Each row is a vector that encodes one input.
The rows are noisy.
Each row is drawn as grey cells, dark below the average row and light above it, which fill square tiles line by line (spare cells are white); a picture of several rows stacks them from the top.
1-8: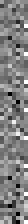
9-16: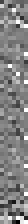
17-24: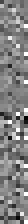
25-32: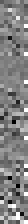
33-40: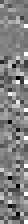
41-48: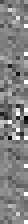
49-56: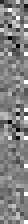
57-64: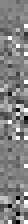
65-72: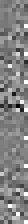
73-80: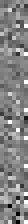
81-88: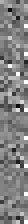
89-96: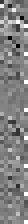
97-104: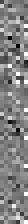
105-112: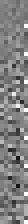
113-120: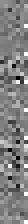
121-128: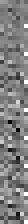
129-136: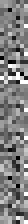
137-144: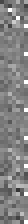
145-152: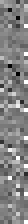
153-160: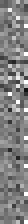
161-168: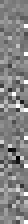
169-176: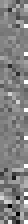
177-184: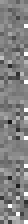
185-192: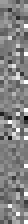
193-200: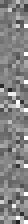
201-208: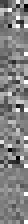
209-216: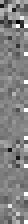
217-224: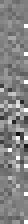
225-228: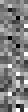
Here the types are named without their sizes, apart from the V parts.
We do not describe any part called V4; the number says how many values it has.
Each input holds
a list of items, each a point on a line and a value of V4.
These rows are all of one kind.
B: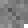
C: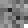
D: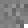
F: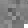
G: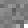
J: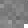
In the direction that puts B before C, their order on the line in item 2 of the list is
J, B, D, G, C, F.
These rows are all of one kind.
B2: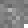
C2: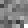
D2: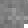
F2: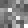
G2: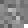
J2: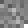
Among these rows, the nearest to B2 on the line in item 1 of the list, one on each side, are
D2 and G2.
